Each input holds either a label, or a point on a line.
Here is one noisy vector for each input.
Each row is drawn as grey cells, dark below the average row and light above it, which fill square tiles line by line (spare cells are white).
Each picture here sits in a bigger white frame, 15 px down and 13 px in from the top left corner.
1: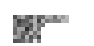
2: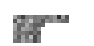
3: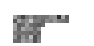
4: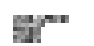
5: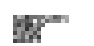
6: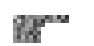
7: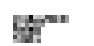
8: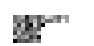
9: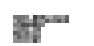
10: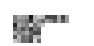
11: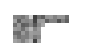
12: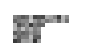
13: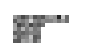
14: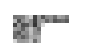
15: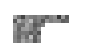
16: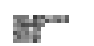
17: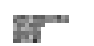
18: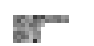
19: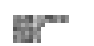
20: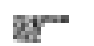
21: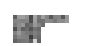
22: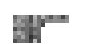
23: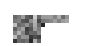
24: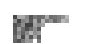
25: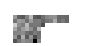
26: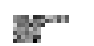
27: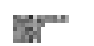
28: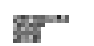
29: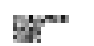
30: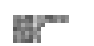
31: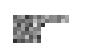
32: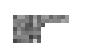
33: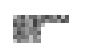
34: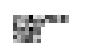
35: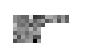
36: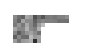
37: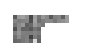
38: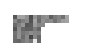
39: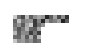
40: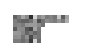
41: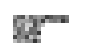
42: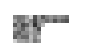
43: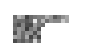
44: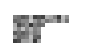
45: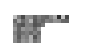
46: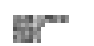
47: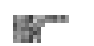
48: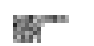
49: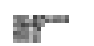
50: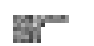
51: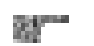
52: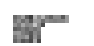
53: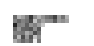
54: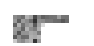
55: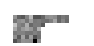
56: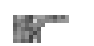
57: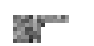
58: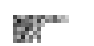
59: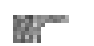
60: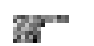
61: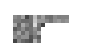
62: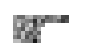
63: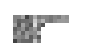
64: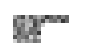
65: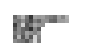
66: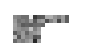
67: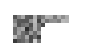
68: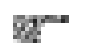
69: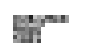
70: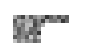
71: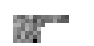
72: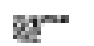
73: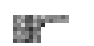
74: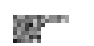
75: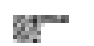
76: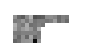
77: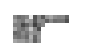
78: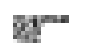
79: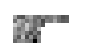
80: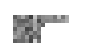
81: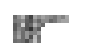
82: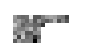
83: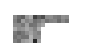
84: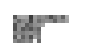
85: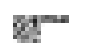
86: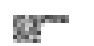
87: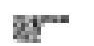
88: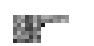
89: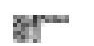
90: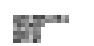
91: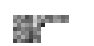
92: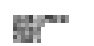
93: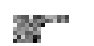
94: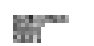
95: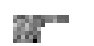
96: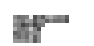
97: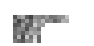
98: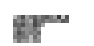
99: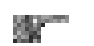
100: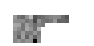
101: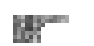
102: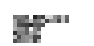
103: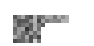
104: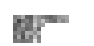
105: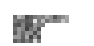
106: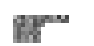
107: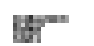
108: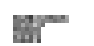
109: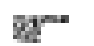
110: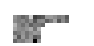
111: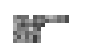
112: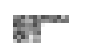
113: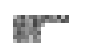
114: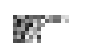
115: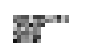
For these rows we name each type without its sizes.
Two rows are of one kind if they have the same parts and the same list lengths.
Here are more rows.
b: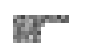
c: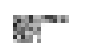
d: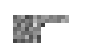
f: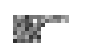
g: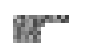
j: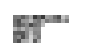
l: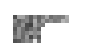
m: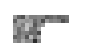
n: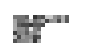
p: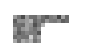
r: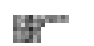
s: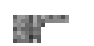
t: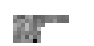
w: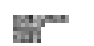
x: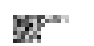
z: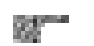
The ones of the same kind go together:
b, g, j, m, n, p, t, z
c, d, f, l, r, s, w, x

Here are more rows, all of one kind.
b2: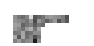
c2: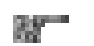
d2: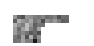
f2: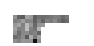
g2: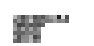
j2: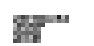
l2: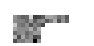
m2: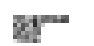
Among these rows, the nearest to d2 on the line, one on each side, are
f2 and j2.
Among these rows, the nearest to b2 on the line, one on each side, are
l2 and m2.
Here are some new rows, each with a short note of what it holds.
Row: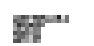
a point on a line
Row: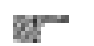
a point on a line
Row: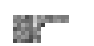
a label
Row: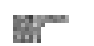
a label
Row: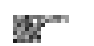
a label
